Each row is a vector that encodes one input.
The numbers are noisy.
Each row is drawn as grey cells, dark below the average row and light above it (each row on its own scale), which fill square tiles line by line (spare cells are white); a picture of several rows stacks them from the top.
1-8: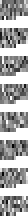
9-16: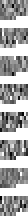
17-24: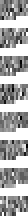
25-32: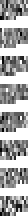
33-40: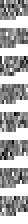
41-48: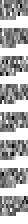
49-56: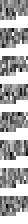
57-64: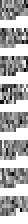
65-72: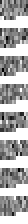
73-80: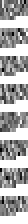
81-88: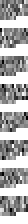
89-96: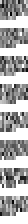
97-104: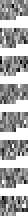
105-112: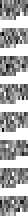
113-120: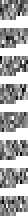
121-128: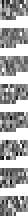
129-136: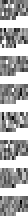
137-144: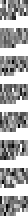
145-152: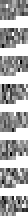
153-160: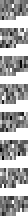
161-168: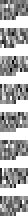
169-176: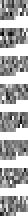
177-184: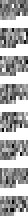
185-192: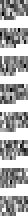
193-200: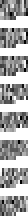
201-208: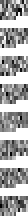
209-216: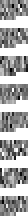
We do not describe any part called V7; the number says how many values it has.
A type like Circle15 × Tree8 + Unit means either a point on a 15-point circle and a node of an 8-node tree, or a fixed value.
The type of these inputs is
(Bool × Bool × Bool + Line8) × Label11 + V7.
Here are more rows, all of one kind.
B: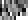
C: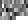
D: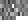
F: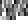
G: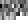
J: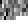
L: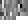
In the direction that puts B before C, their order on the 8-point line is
G, D, L, B, J, F, C.
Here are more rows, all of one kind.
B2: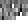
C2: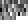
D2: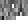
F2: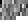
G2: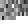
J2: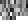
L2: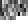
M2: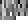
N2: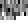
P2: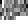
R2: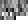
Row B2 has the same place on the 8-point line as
G2 and L2.
